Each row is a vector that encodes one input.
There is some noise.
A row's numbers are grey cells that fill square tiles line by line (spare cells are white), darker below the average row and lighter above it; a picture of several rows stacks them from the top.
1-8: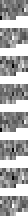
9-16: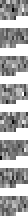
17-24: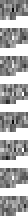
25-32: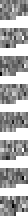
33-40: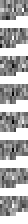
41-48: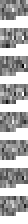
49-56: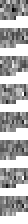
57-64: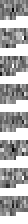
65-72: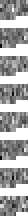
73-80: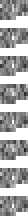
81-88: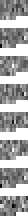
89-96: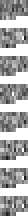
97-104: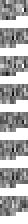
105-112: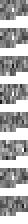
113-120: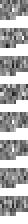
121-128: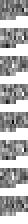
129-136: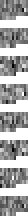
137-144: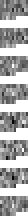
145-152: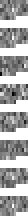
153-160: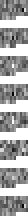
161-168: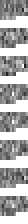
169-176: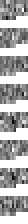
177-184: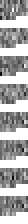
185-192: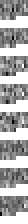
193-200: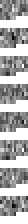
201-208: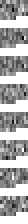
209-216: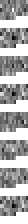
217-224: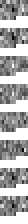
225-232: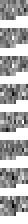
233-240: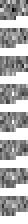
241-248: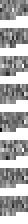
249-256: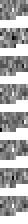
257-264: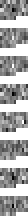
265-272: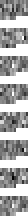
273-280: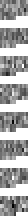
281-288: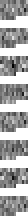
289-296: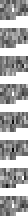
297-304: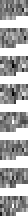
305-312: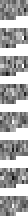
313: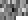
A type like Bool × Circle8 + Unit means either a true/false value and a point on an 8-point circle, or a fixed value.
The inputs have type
Bool × (Line8 + List2(Circle13)).
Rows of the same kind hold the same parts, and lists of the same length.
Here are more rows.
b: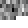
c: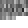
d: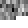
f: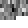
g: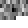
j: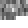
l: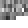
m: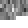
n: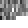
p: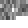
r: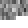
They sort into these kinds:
b, d, f, g, l
c, m, p
j, r
n

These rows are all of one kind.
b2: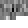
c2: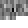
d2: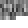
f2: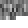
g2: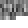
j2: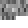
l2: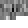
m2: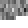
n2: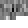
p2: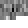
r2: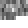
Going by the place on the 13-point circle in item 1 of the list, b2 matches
l2, n2 and p2.
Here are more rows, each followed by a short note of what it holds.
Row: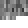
a true/false value, together with a list of two items
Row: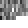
a true/false value, together with the empty list
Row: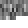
a true/false value, together with a list of one item
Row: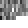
a true/false value, together with the empty list
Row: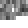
a true/false value, together with a list of two items
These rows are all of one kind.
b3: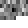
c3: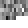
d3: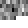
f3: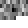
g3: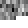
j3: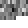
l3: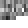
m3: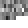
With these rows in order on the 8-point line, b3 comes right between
f3 and l3.
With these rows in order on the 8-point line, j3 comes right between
l3 and m3.
